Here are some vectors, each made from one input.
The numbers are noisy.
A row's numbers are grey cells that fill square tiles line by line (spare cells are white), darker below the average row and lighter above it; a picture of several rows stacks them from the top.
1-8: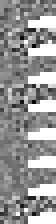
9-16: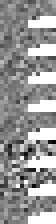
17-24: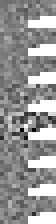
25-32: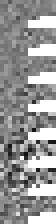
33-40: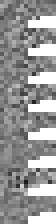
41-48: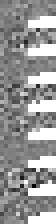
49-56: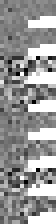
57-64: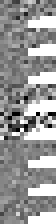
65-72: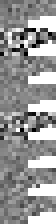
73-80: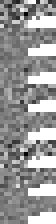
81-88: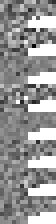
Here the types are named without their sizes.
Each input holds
a point on a line, together with either a fixed value, or a node of a tree.
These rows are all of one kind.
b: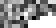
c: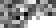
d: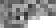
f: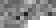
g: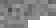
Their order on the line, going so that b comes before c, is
b, c, f, g, d.
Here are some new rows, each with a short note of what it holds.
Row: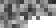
a point on a line
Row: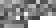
a point on a line
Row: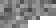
a point on a line
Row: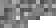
a point on a line
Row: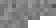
a point on a line and a node of a tree
